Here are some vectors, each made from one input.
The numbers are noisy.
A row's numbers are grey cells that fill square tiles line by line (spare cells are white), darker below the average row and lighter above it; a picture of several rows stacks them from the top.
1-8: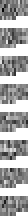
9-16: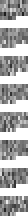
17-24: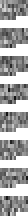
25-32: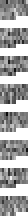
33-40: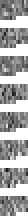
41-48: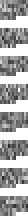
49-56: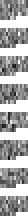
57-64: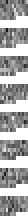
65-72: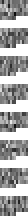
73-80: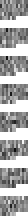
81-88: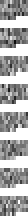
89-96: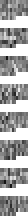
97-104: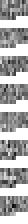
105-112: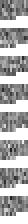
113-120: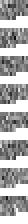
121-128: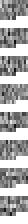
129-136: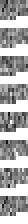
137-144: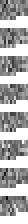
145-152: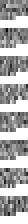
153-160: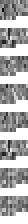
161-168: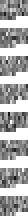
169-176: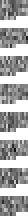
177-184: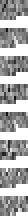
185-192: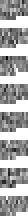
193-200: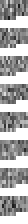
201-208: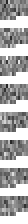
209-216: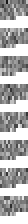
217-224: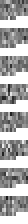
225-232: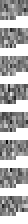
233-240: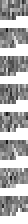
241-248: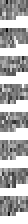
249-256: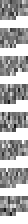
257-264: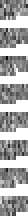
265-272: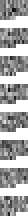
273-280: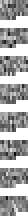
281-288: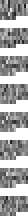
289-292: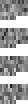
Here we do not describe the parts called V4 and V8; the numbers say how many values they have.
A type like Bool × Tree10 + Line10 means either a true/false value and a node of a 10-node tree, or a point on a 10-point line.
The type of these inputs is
(Line5 × V4 + Tree9) × V8 + Line7 × Line7.
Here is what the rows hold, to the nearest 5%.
About 25% of them hold a point on each of two 7-point lines. The rest hold a value of V8, together with either a point on a 5-point line and a value of V4, or a node of a 9-node tree.
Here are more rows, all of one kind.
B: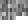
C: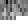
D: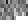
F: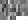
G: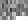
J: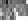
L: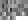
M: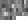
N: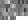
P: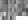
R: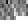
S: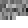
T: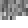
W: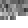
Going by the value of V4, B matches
F, J and W.
